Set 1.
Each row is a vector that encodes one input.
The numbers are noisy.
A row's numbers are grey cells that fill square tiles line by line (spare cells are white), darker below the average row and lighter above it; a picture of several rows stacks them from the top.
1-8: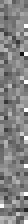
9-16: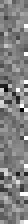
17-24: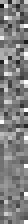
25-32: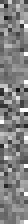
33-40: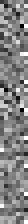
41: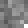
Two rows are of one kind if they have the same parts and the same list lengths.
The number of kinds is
3.
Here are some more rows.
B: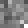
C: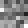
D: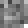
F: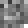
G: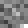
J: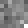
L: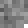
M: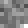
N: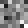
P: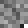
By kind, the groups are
B, G, J, L, M, N
C
D, F, P

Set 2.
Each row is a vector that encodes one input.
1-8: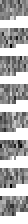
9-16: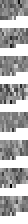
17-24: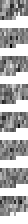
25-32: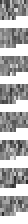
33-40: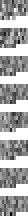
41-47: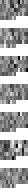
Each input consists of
a point on a 7-point line and a true/false value.
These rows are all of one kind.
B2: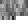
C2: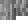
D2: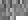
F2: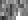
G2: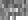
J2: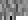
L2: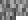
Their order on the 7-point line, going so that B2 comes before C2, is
F2, D2, G2, B2, C2, L2, J2.
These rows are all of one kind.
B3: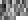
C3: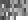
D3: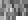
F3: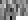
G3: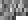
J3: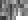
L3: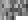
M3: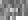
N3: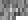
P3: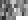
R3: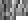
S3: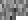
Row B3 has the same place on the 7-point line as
C3, P3 and R3.
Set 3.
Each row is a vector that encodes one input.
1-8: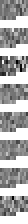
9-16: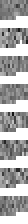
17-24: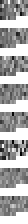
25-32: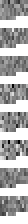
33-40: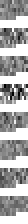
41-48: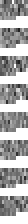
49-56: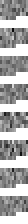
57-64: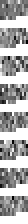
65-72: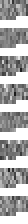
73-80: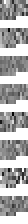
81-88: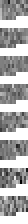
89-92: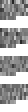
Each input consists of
one of 8 labels, together with either a fixed value, or three true/false values.
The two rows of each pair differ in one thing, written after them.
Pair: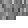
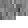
the label
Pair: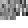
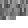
one of the three true/false values
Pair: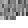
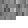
one of the three true/false values
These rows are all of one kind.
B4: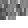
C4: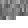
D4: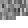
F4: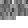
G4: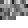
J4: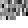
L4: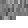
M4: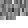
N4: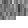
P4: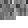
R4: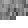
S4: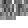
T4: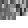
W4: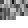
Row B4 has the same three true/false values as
L4, M4, S4 and W4.
